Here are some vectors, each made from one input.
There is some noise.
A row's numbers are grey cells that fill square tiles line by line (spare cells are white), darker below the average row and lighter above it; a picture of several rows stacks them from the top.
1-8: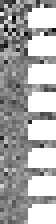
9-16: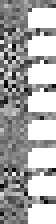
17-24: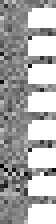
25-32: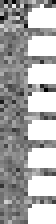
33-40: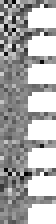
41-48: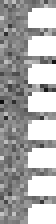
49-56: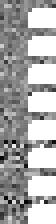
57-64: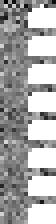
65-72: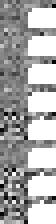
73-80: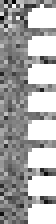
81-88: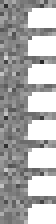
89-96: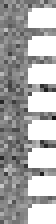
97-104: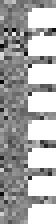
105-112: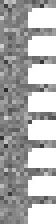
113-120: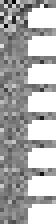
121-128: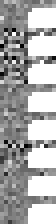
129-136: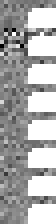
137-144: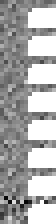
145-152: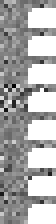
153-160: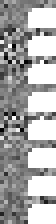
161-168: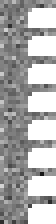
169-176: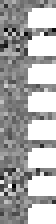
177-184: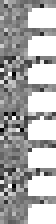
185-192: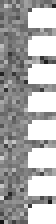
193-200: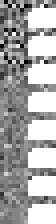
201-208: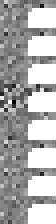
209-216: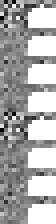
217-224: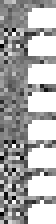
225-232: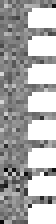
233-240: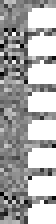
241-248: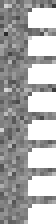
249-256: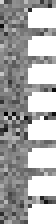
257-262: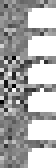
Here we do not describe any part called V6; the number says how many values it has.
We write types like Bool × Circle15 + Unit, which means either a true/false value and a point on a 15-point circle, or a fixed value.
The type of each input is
Line5 × (Line9 + List2(V6)) + Line7.
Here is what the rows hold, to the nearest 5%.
About 80% of them hold a point on a 5-point line, together with either a point on a 9-point line, or a list of up to two values of V6. The rest hold a point on a 7-point line.
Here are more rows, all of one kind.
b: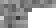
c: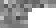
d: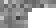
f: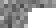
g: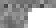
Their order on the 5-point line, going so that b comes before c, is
g, f, b, d, c.
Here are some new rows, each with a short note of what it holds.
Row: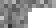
a point on a 5-point line, together with a list of two items
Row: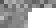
a point on a 5-point line, together with a list of two items
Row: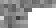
a point on a 5-point line, together with a list of one item
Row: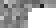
a point on a 5-point line, together with a list of one item
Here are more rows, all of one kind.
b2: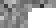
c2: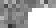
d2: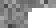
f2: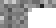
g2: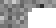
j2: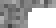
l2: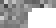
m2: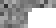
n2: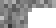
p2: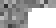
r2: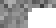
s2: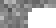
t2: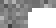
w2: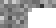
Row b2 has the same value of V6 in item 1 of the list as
l2, m2 and p2.
